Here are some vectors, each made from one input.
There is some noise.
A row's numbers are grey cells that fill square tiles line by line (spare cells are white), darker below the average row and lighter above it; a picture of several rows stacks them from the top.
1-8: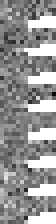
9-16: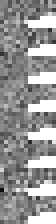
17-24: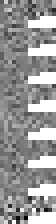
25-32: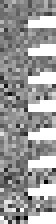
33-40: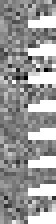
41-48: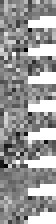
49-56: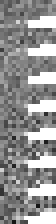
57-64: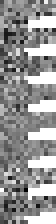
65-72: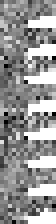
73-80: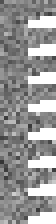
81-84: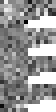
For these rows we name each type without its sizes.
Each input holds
a point on a circle and four true/false values.
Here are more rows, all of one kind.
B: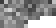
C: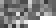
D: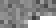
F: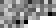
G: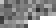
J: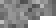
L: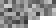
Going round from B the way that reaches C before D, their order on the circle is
B, G, J, C, L, F, D.
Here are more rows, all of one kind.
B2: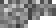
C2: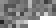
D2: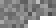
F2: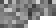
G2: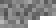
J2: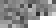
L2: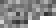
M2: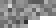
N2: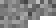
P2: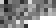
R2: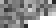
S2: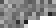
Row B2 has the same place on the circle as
F2 and R2.
